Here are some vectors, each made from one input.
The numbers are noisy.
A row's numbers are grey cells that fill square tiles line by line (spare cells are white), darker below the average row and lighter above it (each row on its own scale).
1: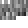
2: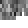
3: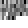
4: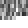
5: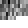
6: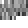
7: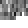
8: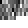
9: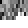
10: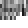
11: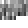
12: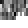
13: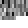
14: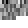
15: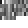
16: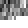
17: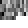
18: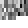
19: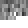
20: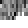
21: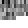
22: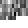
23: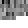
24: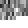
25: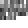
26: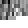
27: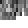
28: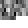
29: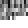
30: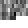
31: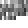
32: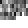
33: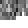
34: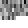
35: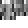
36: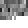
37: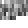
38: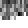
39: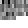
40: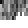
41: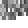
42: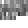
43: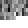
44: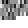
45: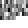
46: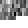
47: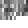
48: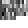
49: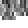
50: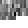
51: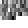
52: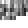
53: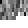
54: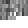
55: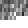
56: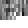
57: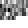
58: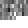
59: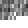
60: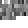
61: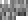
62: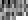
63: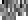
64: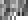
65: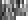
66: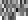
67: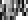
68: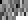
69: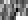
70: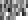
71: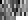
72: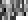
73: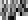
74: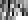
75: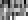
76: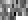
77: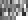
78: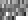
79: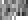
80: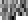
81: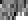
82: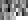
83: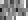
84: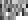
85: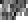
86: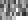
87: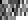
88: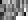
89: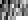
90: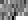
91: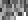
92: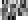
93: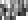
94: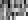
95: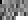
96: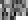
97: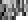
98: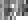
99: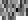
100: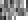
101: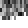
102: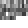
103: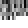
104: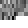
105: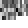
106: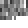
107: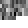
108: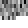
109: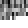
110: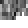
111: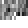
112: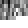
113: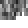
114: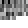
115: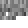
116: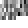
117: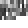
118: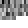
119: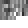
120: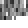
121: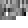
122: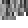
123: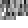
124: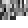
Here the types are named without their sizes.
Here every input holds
a point on a line, a node of a tree and a true/false value.
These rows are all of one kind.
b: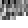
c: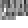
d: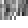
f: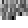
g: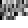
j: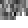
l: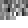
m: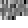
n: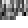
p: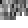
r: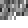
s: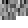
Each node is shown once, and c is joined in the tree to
d.
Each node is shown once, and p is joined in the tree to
d and f.
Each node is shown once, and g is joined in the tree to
l.
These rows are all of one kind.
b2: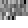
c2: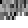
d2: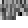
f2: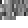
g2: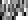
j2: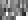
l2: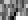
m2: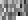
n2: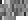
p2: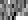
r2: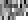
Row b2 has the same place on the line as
d2 and j2.
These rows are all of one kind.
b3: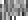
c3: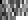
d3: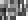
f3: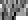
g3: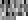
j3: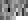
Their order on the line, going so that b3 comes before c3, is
g3, j3, b3, d3, f3, c3.
